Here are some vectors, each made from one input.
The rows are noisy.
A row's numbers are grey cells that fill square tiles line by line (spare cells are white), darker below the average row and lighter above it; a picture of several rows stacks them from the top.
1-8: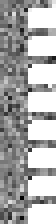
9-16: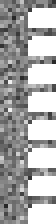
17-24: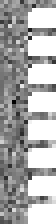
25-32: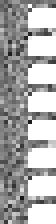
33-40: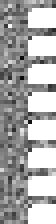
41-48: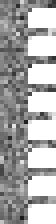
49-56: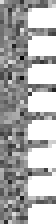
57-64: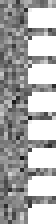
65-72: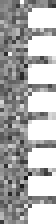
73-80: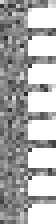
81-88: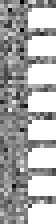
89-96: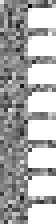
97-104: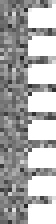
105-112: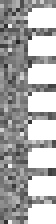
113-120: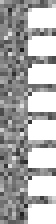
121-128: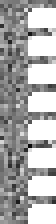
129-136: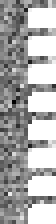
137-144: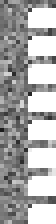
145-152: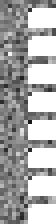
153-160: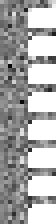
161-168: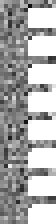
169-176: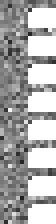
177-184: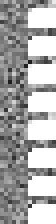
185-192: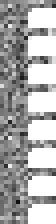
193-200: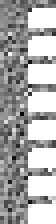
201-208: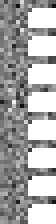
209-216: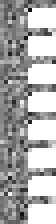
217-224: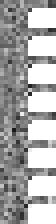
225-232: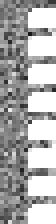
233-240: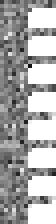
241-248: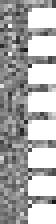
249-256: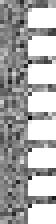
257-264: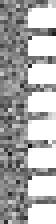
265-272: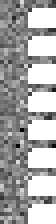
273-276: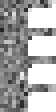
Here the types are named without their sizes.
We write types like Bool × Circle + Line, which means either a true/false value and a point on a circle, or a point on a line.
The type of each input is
(Label + Line) × (Line + Tree).
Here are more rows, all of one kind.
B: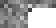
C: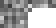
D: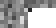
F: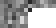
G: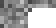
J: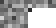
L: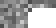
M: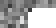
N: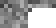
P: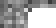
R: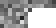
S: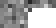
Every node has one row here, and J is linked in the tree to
C.
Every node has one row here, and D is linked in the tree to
F.
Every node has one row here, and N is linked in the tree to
B and S.
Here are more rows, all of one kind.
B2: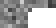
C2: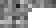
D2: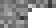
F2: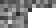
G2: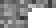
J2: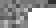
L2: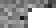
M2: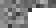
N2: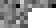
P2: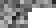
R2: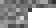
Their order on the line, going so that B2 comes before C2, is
F2, G2, D2, L2, M2, R2, J2, B2, N2, C2, P2.
